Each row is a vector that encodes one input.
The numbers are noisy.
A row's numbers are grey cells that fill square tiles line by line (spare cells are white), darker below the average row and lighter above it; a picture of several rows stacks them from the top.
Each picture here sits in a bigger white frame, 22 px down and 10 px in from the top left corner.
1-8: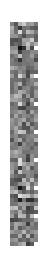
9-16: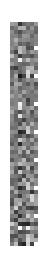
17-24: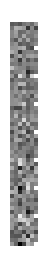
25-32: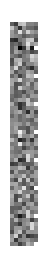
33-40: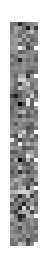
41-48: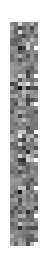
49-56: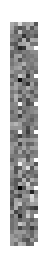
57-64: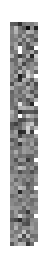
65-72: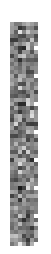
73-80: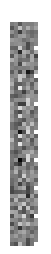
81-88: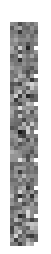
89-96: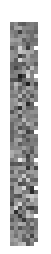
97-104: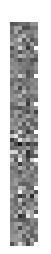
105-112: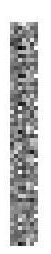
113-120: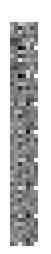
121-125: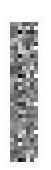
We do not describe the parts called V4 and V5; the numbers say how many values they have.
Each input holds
either a fixed value, or a point on each of two 3-point lines, or a true/false value, a value of V4 and a value of V5.
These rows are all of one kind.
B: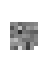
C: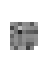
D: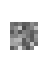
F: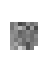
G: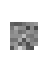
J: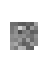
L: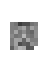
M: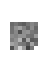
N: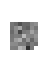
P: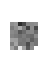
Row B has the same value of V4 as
D, G and M.
